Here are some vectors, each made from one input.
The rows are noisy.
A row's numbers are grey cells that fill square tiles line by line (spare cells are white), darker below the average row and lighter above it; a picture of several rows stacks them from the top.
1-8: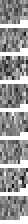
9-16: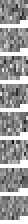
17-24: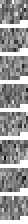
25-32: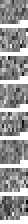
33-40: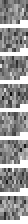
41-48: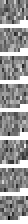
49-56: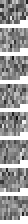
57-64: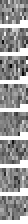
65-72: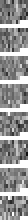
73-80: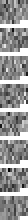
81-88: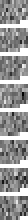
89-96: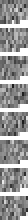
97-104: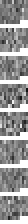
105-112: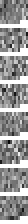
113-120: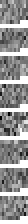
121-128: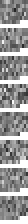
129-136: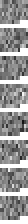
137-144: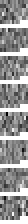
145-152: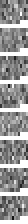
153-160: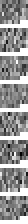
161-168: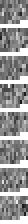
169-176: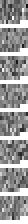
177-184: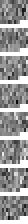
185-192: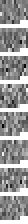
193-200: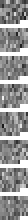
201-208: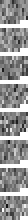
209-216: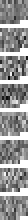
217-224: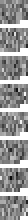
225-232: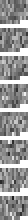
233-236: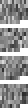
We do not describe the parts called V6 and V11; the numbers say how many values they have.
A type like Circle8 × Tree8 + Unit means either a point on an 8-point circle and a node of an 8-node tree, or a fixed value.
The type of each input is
Bool × Circle9 × V6 × V11.
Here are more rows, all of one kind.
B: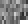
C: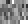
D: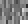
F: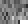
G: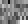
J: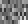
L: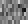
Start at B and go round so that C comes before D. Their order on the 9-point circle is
B, L, F, G, C, J, D.
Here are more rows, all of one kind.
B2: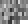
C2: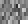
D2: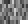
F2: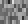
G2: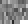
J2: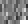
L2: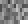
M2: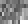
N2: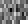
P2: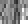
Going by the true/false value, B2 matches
G2 and N2.
